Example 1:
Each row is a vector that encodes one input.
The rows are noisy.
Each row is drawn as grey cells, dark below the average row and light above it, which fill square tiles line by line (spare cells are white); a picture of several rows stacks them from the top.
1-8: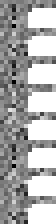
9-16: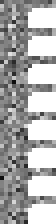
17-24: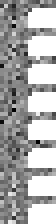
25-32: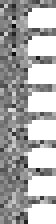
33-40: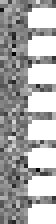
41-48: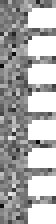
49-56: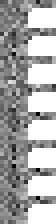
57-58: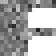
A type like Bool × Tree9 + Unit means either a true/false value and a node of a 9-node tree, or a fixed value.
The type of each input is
Circle10.
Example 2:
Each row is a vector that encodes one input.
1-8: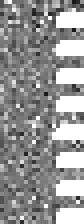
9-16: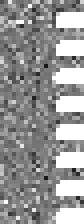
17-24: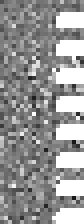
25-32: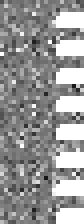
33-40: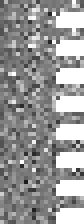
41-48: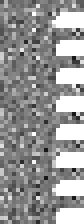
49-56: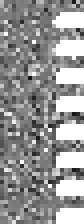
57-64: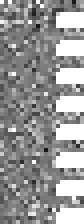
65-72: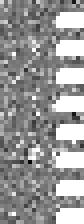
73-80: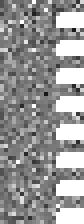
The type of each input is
Bool × Bool × Bool + Unit.
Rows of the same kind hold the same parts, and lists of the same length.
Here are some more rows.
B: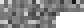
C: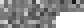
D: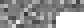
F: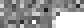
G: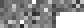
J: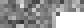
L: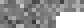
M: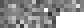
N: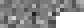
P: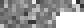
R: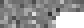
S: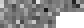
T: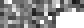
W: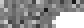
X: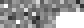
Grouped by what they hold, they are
B, C, D, F, G, J, L, M, N, P, R, S, W, X
T

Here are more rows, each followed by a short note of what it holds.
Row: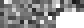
a fixed value
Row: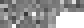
three true/false values
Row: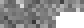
three true/false values
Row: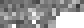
three true/false values
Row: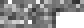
three true/false values
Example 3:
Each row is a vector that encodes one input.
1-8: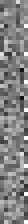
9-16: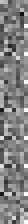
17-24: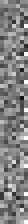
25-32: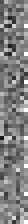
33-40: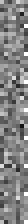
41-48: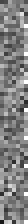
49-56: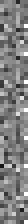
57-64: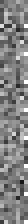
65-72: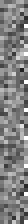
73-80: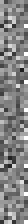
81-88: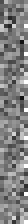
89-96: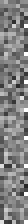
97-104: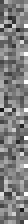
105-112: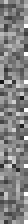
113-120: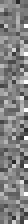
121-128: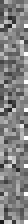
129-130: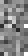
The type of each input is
Bool × Bool × Bool × Bool.
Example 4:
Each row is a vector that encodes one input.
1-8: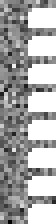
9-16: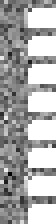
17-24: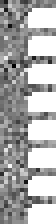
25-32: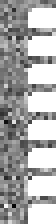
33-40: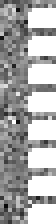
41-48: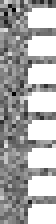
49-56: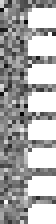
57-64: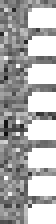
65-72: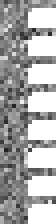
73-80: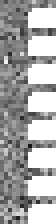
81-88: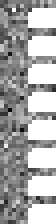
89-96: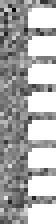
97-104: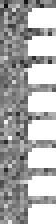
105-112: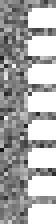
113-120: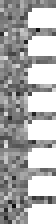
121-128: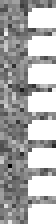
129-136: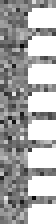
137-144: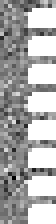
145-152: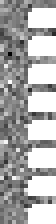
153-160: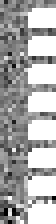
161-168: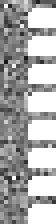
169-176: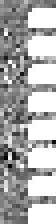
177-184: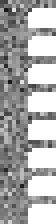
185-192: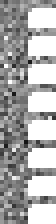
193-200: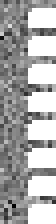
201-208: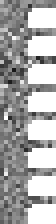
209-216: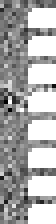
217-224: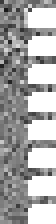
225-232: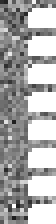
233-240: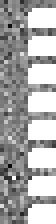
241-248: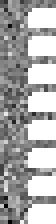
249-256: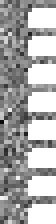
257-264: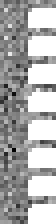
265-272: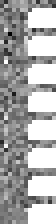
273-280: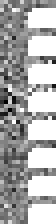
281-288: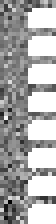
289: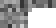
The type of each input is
Tree17 + Unit.
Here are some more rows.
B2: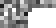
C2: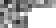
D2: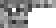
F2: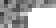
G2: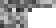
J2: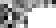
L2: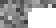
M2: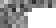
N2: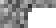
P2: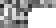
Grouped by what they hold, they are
B2, C2, D2, F2, G2, L2, M2, N2, P2
J2

